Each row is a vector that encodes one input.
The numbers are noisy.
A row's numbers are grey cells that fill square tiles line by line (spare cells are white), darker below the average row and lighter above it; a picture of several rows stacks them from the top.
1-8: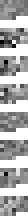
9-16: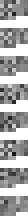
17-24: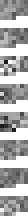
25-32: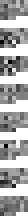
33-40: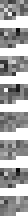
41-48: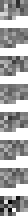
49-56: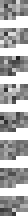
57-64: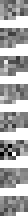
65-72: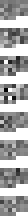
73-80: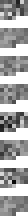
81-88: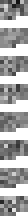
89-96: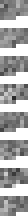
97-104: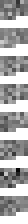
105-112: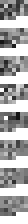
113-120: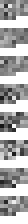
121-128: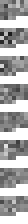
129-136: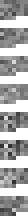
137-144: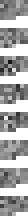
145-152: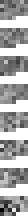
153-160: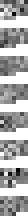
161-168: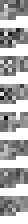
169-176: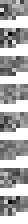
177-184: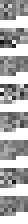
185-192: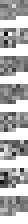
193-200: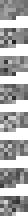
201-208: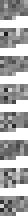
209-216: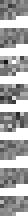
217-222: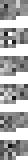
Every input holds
one of 9 labels.
